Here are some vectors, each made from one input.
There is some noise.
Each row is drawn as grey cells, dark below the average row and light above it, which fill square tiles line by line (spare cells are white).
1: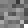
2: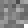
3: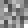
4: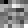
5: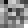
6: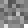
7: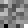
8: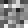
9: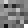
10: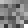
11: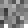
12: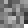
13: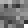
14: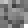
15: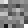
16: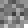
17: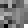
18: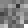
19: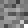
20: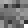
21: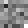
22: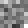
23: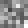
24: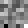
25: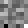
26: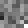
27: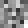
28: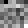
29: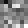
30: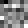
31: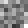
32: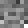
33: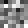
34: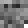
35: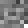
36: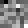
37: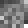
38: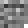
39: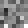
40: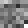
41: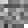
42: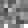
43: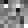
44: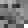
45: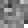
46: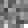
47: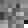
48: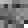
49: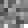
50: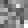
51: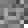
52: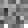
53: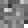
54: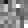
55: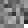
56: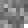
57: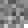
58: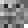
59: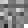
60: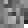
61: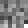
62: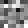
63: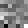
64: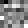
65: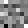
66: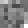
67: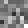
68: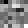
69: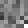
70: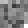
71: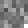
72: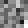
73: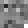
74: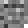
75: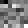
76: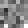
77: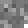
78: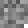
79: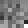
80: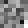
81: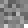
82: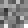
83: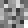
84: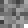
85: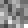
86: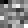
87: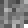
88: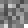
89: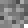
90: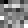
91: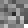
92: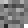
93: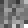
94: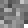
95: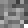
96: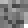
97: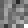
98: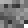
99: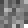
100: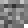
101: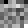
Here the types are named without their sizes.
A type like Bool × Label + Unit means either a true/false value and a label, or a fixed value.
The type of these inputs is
Bool × Line × (Tree + Unit).
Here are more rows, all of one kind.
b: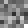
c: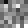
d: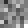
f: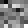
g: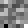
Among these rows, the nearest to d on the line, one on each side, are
c and g.
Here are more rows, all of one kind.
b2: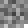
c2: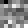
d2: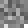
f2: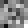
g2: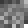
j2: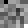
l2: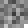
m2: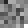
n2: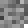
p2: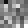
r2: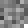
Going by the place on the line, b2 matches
c2, d2 and l2.
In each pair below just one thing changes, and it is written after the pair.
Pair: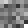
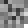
the true/false value
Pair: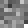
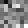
the true/false value
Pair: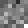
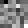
the true/false value
